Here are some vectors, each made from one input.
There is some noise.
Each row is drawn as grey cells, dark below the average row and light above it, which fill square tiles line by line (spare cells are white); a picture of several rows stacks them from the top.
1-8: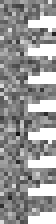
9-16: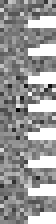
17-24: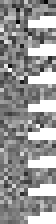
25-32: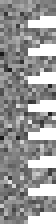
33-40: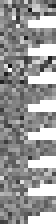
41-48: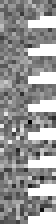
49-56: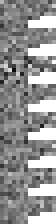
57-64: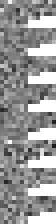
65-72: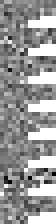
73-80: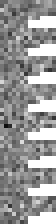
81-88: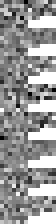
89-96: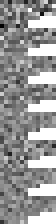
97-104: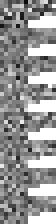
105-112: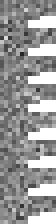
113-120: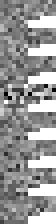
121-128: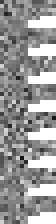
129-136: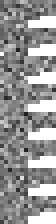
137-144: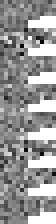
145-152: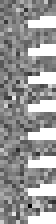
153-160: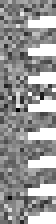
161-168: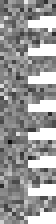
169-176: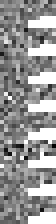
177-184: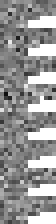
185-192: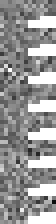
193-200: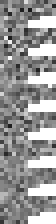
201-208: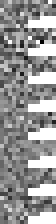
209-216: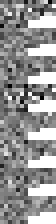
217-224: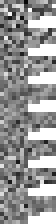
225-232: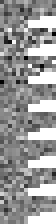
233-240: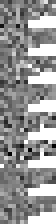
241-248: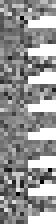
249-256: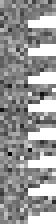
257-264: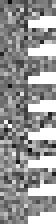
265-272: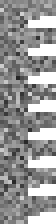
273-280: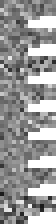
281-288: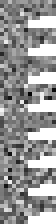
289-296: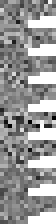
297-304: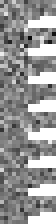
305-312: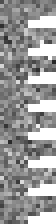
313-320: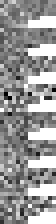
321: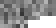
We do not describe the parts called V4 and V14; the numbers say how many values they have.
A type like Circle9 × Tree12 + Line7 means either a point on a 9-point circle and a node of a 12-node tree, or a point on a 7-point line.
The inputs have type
(Bool × Bool × Bool × Bool + Unit) × V14 + Line9 × V4.
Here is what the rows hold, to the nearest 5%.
About 15% of them hold a point on a 9-point line and a value of V4. The rest hold a value of V14, together with either a fixed value, or four true/false values.
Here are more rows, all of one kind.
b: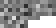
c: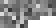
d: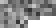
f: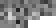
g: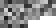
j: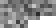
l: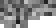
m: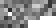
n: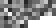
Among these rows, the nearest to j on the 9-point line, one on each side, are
b and n.
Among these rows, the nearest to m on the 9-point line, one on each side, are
c and f.
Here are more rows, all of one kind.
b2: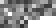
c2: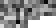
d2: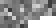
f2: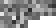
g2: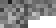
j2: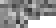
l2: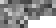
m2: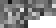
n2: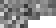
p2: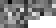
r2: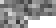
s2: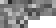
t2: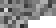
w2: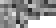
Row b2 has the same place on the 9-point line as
c2, d2, f2 and j2.
